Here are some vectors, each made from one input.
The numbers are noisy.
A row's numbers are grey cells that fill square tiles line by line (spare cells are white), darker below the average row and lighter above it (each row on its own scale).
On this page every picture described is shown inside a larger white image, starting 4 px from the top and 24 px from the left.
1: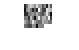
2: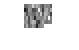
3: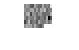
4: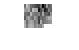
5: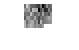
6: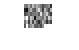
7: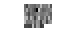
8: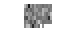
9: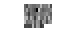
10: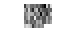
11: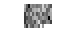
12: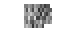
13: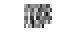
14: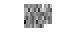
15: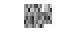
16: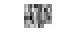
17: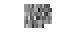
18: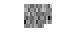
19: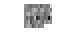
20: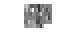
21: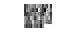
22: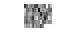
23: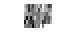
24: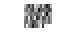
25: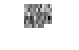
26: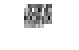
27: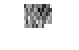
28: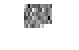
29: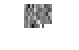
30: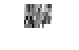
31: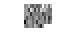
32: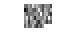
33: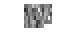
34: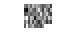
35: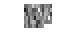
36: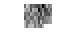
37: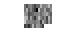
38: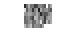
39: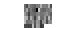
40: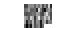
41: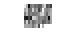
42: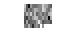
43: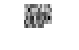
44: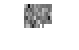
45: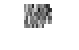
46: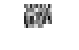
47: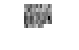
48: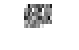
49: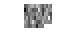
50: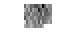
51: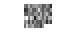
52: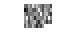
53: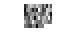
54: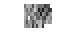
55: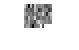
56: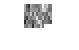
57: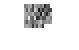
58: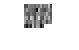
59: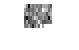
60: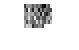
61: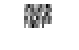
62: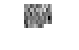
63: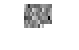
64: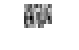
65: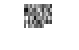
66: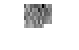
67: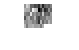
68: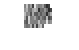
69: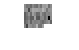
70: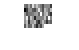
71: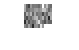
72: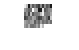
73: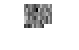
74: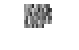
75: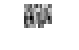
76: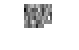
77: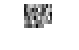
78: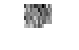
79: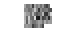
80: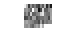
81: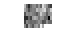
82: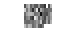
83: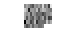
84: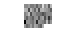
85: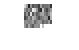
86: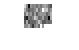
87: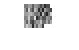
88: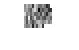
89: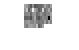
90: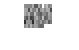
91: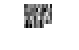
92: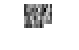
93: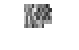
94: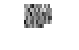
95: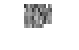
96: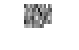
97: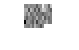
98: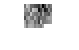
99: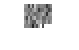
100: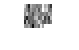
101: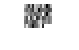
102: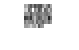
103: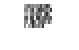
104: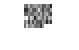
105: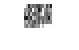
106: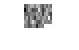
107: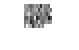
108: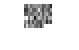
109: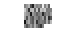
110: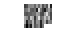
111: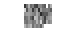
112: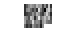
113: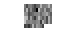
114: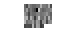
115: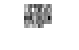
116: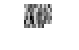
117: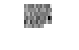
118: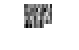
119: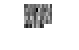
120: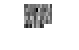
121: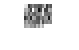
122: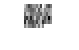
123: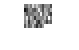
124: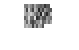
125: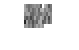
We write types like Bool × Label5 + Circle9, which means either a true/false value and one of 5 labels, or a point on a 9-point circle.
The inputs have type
Line11 + Tree12 × Tree12.
